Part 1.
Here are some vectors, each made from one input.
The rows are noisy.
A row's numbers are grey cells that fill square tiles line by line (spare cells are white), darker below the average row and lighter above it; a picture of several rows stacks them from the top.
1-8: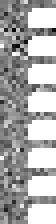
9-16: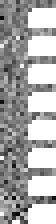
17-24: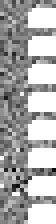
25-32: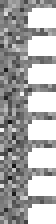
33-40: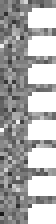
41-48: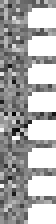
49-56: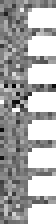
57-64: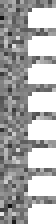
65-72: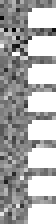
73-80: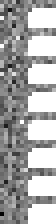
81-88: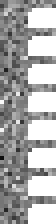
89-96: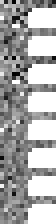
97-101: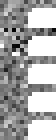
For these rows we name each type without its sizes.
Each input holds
either a fixed value, or a node of a tree.
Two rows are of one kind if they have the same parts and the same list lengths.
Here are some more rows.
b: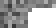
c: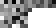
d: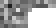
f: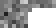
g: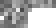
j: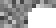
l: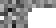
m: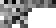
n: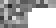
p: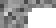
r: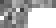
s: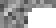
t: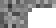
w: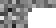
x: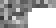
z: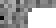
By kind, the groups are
b, d, f, g, j, l, n, p, r, s, t, w, x, z
c, m

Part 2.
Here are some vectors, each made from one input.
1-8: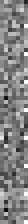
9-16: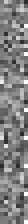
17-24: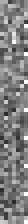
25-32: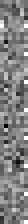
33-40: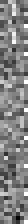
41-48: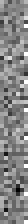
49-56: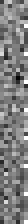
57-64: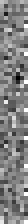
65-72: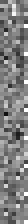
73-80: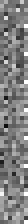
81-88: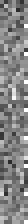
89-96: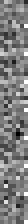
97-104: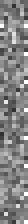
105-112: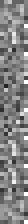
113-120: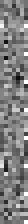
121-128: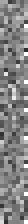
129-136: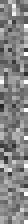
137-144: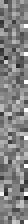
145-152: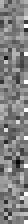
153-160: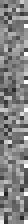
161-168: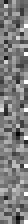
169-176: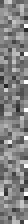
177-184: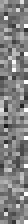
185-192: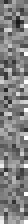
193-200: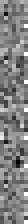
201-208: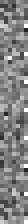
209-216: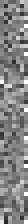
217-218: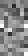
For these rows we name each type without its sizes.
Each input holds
a node of a tree.
